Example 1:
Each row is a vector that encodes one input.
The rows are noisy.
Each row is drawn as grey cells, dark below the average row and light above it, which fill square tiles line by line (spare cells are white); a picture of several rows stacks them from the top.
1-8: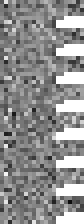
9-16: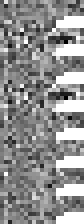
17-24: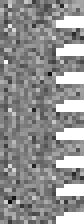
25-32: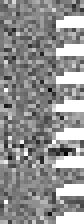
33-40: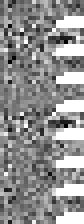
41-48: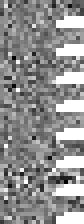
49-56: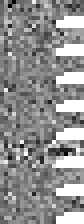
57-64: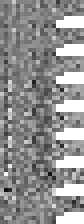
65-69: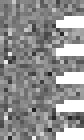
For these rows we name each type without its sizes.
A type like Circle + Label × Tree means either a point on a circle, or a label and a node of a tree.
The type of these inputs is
List(Line).
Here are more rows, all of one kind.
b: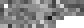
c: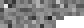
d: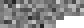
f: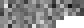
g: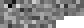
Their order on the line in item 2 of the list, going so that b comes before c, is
f, b, c, d, g.
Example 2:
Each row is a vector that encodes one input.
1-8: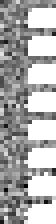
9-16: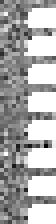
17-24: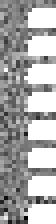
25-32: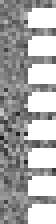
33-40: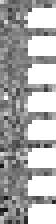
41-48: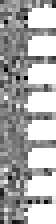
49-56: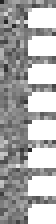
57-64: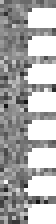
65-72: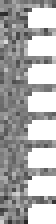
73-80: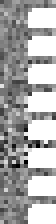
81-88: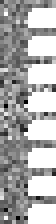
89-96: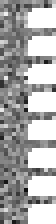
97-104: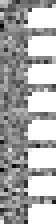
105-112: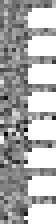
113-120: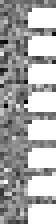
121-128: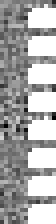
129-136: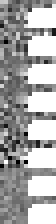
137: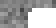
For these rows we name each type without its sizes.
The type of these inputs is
Bool × (Circle + Unit).
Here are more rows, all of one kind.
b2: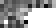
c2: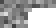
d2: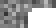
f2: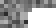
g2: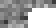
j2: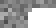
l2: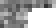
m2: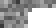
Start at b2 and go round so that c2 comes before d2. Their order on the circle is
b2, c2, l2, j2, f2, m2, d2, g2.
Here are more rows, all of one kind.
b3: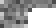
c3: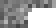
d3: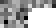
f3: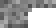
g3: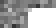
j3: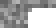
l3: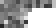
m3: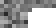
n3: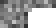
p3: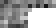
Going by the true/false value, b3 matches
d3, g3 and n3.
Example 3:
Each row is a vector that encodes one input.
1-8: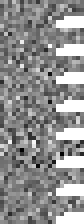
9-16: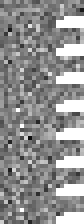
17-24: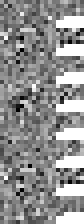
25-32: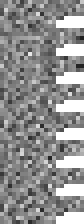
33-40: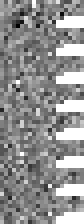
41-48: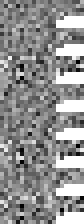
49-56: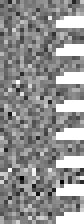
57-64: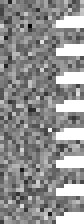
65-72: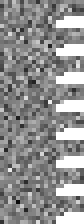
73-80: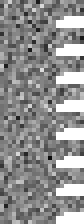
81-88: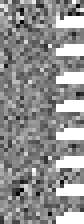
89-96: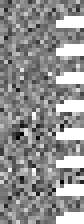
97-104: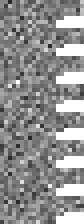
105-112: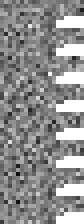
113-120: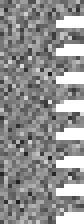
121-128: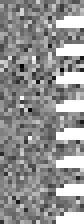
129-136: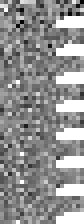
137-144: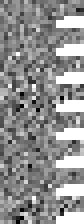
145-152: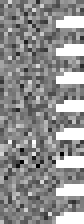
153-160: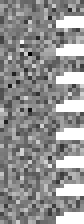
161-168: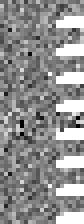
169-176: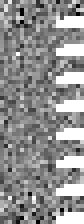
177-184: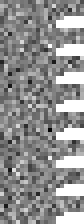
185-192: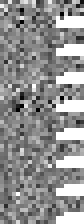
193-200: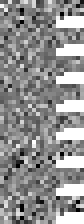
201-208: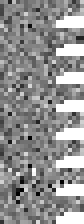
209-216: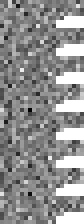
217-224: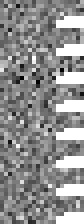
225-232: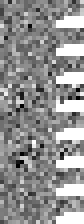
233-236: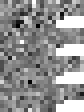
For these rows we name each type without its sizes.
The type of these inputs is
Bool × Bool × Bool × Bool × Bool + Line.
